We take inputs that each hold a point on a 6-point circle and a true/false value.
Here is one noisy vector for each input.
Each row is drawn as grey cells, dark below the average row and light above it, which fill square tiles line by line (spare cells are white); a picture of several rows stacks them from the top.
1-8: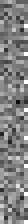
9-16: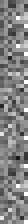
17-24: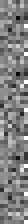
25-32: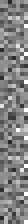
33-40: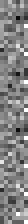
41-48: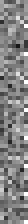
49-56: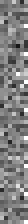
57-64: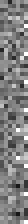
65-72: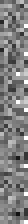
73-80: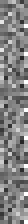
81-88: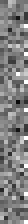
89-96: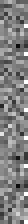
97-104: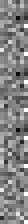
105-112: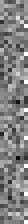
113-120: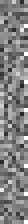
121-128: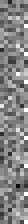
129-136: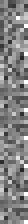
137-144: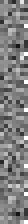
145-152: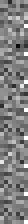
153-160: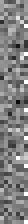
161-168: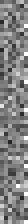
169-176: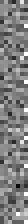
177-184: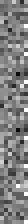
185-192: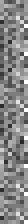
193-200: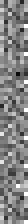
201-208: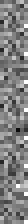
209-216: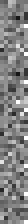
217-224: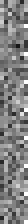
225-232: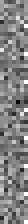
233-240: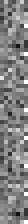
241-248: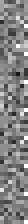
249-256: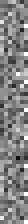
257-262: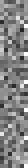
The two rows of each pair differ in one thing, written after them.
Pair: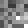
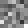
the true/false value
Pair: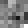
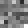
the place on the 6-point circle
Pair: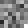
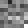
the place on the 6-point circle
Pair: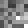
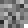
the place on the 6-point circle
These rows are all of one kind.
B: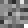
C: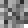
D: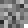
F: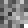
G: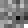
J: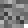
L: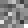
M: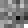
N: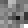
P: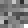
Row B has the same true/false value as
D and F.
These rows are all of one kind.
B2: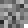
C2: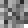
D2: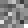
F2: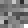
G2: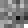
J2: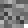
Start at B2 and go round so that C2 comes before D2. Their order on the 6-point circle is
B2, C2, F2, D2, J2, G2.
